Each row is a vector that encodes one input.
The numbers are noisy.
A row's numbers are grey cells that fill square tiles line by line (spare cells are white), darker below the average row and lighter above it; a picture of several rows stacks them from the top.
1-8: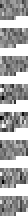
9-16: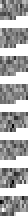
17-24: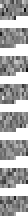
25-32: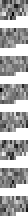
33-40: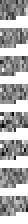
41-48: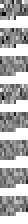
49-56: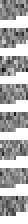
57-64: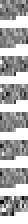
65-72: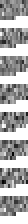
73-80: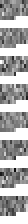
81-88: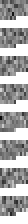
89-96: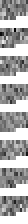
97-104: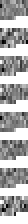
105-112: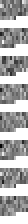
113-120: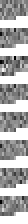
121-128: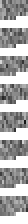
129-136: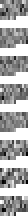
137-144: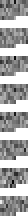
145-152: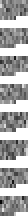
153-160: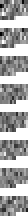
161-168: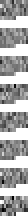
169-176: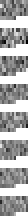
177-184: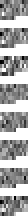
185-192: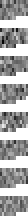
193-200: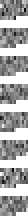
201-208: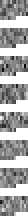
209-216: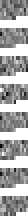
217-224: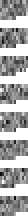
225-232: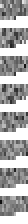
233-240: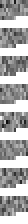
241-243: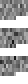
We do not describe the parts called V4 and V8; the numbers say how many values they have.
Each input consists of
either a point on a 5-point line, a value of V4 and a value of V8, or a list of up to two points on a 6-point line.
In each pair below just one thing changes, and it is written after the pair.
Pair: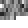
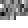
the place on the 5-point line
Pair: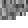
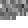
the place on the 5-point line
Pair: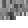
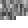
the value of V4
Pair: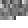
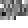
the value of V4
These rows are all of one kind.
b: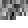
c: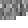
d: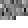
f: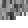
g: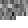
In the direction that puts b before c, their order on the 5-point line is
g, d, f, b, c.
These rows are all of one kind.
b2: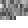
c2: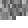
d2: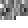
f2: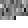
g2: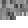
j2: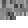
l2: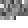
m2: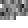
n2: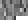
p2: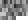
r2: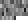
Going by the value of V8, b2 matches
g2 and j2.
